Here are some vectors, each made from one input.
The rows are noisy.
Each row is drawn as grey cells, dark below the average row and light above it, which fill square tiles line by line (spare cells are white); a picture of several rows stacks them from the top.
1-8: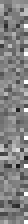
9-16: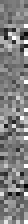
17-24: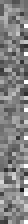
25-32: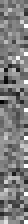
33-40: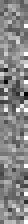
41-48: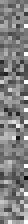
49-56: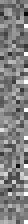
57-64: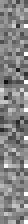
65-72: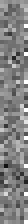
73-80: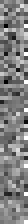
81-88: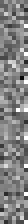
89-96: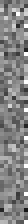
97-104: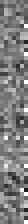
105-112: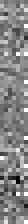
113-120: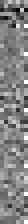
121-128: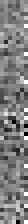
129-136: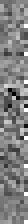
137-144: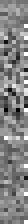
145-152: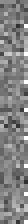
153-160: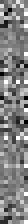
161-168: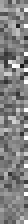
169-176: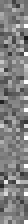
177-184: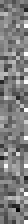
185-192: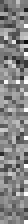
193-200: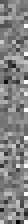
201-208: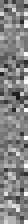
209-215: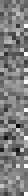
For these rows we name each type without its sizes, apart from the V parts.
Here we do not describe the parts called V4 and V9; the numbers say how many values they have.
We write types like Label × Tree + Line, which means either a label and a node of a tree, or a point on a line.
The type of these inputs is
Bool × Label + (Line + V4) × V9.
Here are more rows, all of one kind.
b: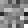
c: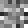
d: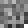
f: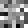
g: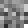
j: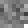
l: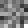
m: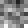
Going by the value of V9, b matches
g and j.
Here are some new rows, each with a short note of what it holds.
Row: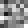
a point on a line and a value of V9
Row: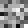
a point on a line and a value of V9
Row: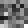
a value of V4 and a value of V9
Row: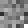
a point on a line and a value of V9
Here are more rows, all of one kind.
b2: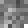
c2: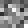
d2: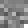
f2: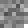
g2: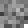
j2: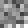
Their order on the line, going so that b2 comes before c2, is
j2, g2, f2, b2, c2, d2.
